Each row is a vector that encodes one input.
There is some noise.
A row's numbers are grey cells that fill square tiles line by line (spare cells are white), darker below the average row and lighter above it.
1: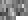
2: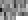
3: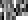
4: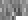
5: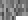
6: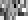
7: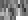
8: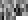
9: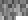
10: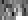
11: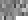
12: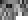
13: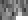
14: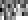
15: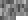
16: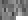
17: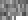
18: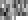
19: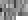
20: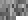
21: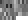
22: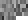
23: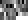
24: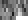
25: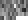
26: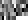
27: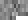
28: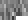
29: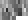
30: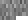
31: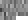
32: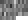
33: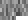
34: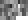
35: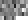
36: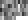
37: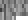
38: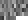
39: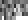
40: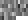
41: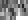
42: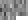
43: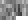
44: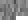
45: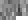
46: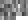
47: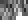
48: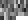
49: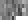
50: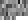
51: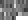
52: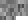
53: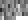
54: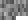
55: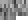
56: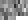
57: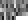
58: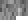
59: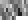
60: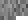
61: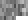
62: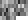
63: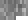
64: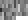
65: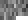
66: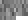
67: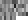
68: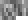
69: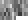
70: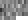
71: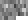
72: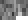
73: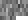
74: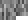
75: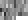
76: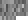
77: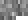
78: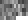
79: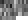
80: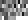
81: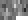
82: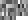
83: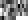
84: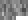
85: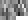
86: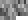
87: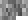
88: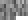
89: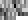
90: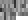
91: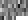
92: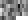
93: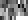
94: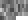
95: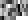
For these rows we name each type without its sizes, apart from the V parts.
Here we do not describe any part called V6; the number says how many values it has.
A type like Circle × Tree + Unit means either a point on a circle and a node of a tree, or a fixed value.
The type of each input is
Line × (Line + V6).
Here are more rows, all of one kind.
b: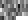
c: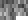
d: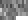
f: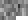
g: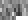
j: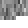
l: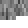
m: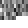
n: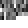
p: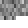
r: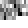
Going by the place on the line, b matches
g, l and n.
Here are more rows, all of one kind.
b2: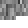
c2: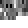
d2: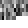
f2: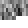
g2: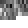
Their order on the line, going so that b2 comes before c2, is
g2, b2, d2, f2, c2.
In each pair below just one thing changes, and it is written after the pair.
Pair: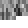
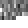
the value of V6
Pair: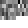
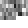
the value of V6
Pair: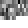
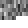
the place on the line
